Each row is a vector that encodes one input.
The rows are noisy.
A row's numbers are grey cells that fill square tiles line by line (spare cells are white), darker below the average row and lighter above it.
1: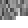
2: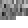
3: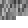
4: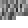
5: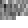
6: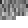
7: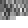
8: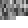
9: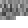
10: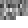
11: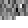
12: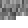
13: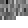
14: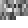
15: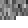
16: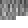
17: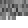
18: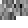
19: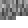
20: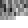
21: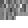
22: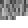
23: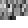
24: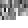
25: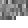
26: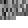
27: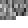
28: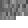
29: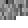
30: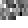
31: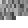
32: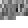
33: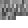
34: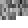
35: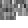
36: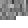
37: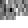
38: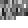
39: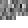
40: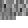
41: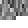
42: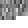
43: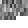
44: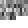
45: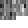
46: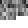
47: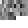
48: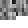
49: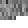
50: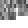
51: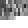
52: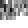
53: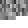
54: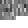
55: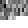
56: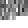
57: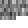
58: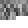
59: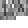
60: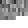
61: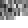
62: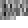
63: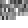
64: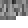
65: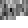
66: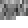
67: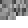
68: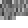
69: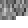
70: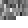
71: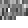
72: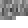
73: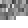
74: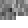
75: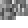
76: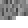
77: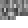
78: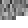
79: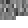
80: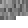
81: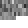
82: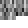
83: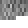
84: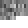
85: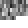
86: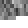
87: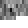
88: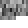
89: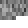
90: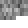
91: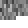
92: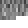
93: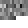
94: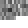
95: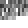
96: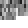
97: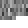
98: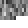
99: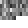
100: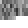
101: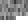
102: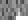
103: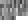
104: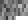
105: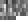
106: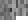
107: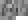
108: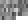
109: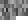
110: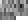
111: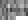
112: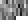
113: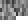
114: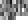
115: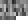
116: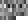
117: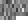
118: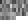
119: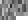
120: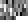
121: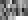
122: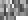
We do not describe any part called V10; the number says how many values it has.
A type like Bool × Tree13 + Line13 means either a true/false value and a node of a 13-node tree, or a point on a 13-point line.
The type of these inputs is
(Bool × Bool × Bool + V10) × Line6.
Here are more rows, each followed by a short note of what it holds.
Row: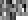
a point on a 6-point line and a value of V10
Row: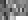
a point on a 6-point line and a value of V10
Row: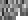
a point on a 6-point line and a value of V10
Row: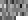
a point on a 6-point line and three true/false values
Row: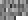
a point on a 6-point line and three true/false values
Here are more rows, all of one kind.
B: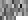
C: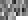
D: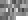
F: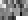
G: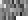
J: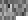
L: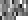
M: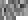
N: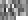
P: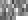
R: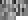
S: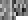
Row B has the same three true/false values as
L and M.
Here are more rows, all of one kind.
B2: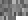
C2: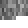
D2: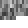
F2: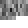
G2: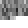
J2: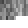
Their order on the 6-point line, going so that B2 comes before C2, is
D2, F2, B2, G2, C2, J2.
